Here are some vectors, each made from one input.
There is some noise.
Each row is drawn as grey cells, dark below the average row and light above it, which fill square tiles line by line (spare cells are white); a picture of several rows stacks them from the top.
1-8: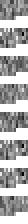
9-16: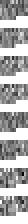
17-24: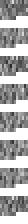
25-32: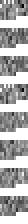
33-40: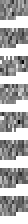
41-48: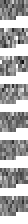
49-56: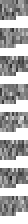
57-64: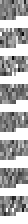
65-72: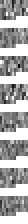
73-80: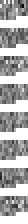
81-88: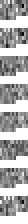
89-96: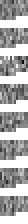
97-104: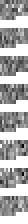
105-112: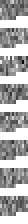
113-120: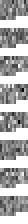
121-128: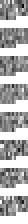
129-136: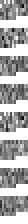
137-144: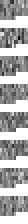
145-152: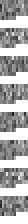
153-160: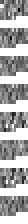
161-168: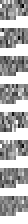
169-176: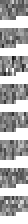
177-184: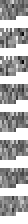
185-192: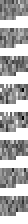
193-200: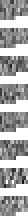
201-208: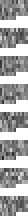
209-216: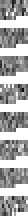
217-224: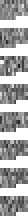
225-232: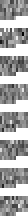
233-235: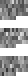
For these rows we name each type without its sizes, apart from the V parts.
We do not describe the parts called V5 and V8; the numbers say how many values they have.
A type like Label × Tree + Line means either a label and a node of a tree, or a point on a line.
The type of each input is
Bool × Bool × Bool × Bool × Line × (Tree + V5) × V8.
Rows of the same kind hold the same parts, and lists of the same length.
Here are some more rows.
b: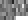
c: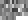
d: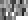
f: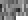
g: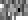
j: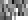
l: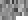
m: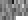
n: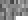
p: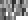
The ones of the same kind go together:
b, c, f, l, m, n
d, g, j, p

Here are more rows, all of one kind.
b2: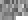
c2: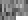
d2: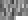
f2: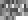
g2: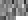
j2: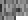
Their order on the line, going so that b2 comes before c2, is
g2, b2, d2, c2, j2, f2.
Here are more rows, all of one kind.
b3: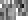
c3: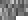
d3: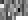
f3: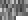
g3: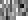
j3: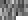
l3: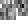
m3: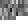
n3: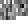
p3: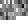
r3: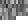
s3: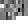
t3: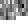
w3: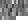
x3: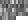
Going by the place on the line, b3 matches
f3, l3, r3 and x3.
